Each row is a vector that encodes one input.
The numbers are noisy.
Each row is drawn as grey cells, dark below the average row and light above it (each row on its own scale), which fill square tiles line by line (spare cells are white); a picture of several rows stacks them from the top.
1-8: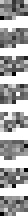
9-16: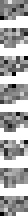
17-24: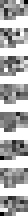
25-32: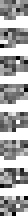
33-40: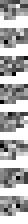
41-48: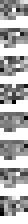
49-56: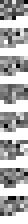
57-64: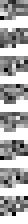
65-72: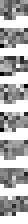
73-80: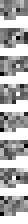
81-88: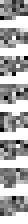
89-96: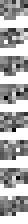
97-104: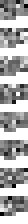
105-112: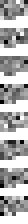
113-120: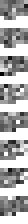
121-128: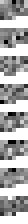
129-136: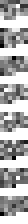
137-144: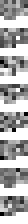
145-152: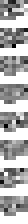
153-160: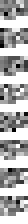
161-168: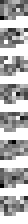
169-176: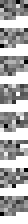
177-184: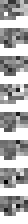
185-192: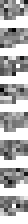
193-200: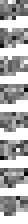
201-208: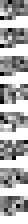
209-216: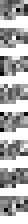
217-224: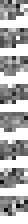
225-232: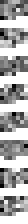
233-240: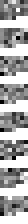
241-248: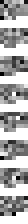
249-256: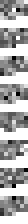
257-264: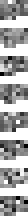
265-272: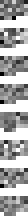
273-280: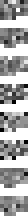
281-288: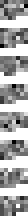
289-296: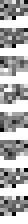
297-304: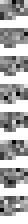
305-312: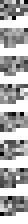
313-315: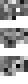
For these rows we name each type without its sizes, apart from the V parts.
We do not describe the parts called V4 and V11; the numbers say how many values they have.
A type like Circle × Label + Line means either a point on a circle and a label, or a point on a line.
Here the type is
Bool × V11 + (Circle + Unit) × V4.
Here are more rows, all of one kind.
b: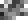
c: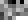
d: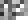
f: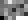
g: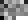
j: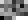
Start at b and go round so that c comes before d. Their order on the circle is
b, c, j, f, g, d.
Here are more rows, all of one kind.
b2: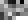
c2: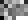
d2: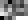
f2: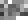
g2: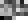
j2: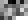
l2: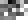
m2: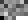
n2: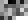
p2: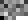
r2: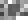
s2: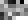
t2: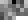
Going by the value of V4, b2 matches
g2 and s2.
